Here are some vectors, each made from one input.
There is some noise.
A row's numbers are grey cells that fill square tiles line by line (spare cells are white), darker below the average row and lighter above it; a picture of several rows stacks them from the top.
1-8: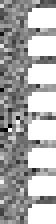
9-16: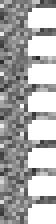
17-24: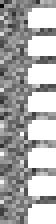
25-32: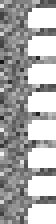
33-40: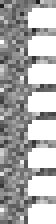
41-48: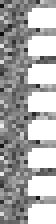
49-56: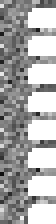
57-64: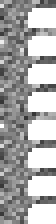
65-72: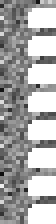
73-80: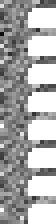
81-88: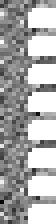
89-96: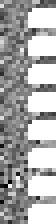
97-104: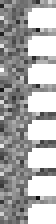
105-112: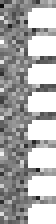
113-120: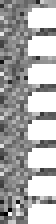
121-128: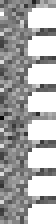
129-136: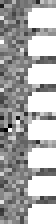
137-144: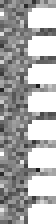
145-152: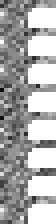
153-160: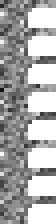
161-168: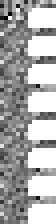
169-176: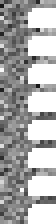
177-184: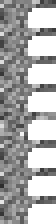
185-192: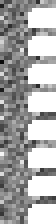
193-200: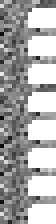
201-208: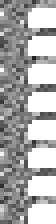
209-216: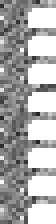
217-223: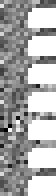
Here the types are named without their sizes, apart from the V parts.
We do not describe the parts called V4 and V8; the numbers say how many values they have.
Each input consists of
either a point on a line and a value of V8, or a list of items, each a true/false value and a value of V4.
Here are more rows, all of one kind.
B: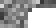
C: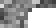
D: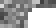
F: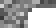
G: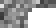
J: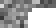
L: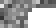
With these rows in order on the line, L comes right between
G and J.
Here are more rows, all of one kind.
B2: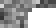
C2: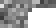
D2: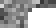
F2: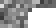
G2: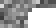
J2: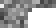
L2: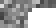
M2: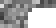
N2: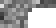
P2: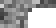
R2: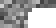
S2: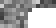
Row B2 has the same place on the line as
D2, P2 and S2.
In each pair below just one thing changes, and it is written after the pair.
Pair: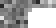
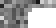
the value of V4 in item 1 of the list
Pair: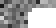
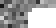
the value of V4 in item 1 of the list
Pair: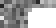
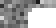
the true/false value in item 2 of the list
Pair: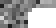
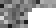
the value of V4 in item 2 of the list
